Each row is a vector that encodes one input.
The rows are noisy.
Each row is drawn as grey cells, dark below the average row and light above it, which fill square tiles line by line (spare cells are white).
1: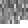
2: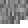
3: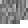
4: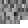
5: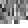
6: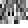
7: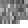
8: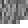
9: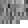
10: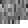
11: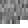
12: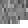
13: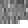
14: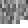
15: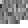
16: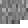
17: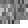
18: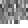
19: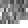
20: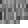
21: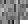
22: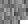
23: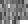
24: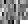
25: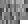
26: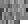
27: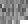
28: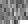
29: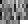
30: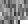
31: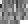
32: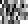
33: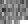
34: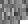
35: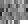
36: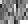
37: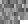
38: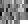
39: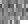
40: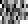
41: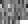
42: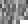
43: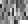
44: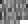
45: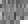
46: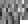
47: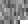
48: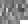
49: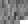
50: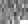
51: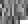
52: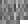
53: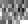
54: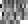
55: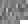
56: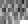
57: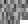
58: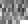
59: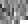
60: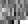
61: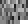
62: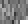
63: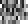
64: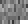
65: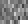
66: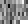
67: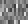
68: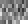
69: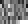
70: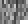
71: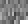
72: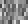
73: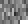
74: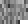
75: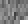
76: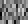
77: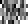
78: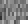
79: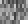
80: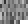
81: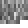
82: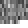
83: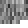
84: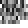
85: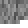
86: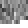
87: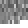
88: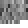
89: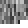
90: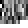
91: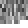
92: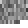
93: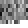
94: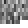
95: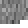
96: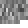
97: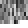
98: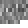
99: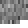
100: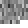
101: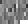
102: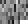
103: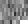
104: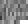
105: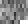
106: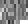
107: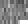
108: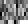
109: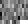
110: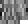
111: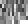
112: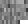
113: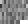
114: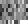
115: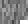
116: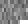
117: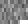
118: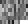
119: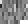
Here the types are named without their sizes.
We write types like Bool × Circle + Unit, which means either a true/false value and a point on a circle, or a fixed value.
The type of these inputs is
Bool × Bool × Bool + Unit.
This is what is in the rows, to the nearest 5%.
About 5% of them hold a fixed value. The rest hold three true/false values.
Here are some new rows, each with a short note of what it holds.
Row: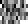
a fixed value
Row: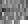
three true/false values
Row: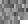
three true/false values
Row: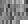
three true/false values
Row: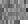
three true/false values
